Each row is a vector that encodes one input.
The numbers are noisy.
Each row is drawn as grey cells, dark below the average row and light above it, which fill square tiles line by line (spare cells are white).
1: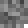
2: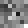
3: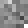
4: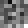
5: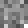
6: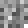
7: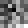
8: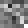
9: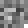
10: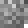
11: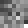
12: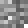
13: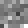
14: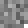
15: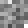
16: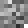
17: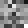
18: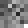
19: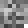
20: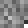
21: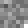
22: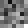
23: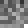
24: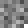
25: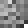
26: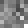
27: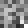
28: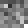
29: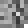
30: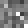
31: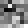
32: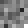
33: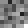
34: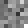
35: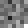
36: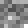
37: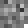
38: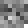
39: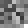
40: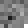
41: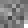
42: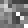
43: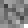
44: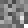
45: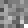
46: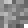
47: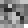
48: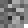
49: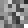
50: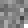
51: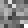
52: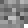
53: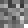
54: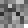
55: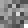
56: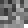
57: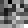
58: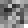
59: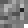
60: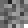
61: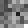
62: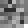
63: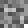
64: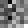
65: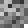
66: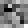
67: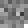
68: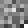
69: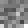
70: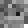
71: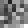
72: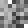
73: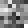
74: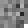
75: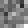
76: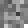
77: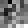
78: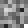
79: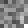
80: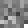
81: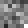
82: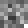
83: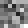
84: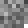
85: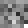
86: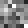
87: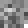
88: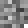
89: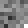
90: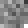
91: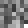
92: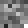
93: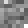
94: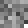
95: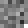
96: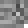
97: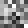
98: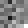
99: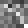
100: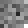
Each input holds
a point on a 6-point line, together with either a point on a 6-point line, or three true/false values.
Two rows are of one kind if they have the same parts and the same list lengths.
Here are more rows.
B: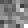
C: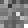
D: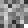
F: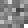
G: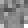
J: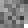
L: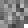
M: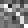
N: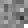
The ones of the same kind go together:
B, D, F, M, N
C, G, J, L

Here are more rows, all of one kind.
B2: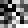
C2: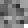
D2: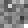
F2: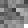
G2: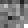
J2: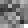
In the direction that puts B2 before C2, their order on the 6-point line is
G2, B2, F2, D2, J2, C2.
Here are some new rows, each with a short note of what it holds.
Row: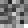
a point on a 6-point line and three true/false values
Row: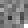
a point on a 6-point line and three true/false values
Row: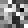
a point on a 6-point line and three true/false values
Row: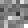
a point on each of two 6-point lines
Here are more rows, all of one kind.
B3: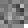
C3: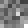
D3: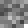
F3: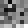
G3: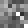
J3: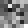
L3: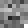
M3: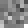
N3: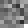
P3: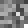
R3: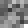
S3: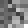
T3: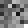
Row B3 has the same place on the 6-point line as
M3, N3, P3 and T3.
